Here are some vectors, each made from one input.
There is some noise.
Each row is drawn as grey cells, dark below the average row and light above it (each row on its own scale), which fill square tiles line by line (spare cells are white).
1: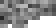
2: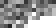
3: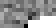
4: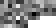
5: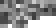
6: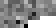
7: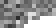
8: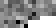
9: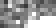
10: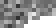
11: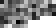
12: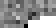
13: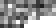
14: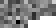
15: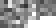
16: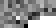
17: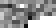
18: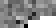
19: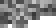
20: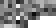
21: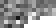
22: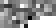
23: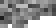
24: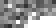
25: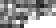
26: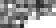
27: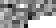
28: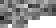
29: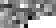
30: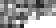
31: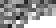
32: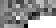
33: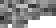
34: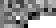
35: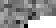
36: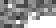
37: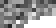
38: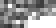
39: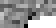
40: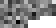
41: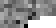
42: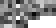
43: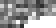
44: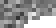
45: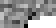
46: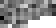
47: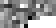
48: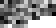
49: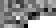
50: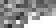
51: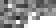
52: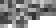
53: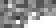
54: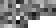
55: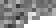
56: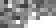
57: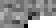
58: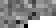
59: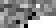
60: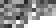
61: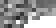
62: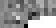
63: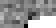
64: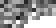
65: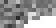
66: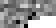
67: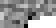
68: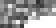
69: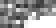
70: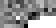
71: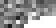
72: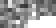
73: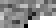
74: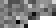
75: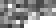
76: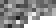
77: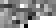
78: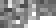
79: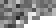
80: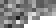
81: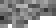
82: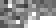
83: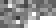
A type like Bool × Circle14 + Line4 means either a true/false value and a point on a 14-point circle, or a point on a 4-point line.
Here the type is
Bool × Line8 + Tree8.
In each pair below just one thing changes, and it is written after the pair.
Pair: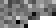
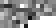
the place on the 8-point line
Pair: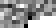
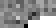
the place on the 8-point line
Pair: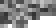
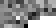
the place on the 8-point line
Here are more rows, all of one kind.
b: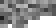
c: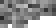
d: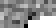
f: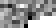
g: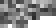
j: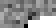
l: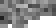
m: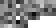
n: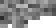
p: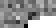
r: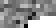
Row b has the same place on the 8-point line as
c, l and n.
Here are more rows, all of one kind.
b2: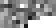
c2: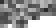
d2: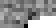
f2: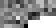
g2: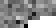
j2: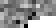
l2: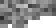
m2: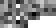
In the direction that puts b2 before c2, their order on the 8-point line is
b2, j2, d2, g2, f2, m2, c2, l2.
